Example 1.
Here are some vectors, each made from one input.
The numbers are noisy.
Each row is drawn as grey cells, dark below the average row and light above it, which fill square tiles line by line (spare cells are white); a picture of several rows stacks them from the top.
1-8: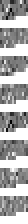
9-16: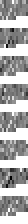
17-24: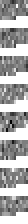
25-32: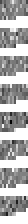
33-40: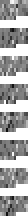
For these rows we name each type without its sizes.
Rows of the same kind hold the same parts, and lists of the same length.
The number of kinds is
2.
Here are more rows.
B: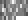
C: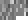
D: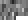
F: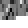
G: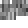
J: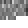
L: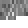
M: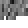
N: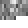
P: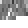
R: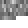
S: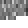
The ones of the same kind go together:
B, C, J, N, R, S
D, F, G, L, M, P

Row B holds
a label.
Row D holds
a label and three true/false values.
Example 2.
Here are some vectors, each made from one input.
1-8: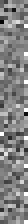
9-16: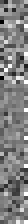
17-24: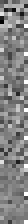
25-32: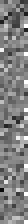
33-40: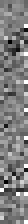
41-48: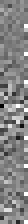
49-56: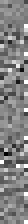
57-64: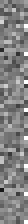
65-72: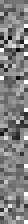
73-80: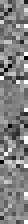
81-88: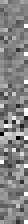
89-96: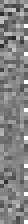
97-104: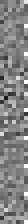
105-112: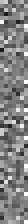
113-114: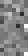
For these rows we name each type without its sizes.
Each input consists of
either a fixed value, or a node of a tree, or four true/false values.
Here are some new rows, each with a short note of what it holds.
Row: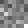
four true/false values
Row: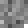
four true/false values
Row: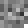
four true/false values
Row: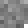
four true/false values
